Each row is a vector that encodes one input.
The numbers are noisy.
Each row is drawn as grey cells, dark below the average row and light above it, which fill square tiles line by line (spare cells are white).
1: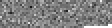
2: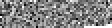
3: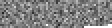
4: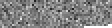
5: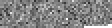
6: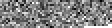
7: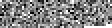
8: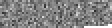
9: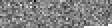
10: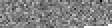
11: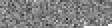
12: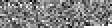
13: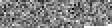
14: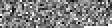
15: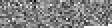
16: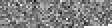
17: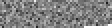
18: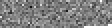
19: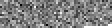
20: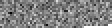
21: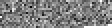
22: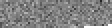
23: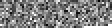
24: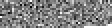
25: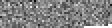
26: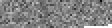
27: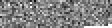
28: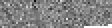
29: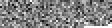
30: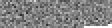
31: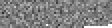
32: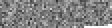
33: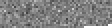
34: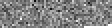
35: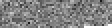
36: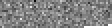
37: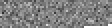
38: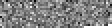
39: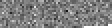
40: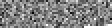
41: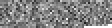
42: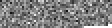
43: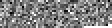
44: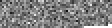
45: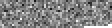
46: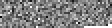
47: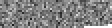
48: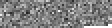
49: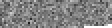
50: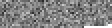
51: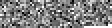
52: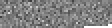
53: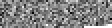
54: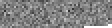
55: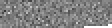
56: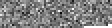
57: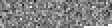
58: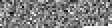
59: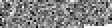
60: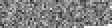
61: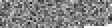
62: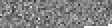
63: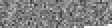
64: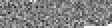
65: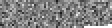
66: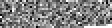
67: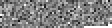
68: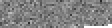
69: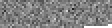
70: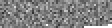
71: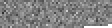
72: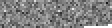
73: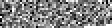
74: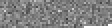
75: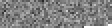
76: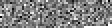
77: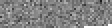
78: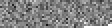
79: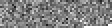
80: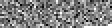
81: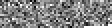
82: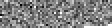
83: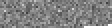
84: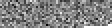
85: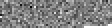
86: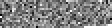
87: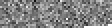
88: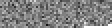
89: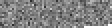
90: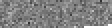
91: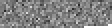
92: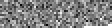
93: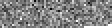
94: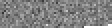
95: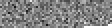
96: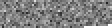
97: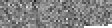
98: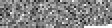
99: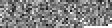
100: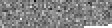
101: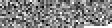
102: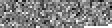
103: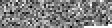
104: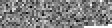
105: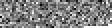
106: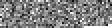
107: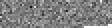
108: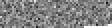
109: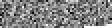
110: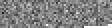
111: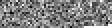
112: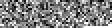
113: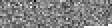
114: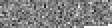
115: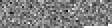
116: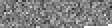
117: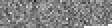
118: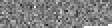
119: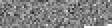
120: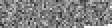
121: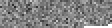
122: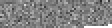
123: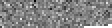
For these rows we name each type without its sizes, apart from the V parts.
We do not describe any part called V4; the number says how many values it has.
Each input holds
a point on a line and a true/false value, together with a list of values of V4.
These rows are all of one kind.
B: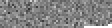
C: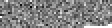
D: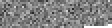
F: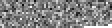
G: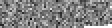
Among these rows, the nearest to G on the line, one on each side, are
B and D.
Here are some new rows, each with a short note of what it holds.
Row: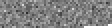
a point on a line and a true/false value, together with a list of one item
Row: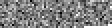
a point on a line and a true/false value, together with a list of one item
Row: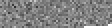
a point on a line and a true/false value, together with a list of one item
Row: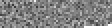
a point on a line and a true/false value, together with a list of two items
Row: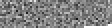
a point on a line and a true/false value, together with the empty list
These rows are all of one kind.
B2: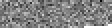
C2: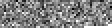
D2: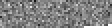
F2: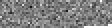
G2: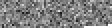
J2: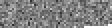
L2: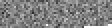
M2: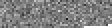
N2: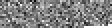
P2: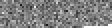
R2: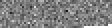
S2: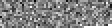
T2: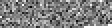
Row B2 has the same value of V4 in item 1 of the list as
D2 and R2.
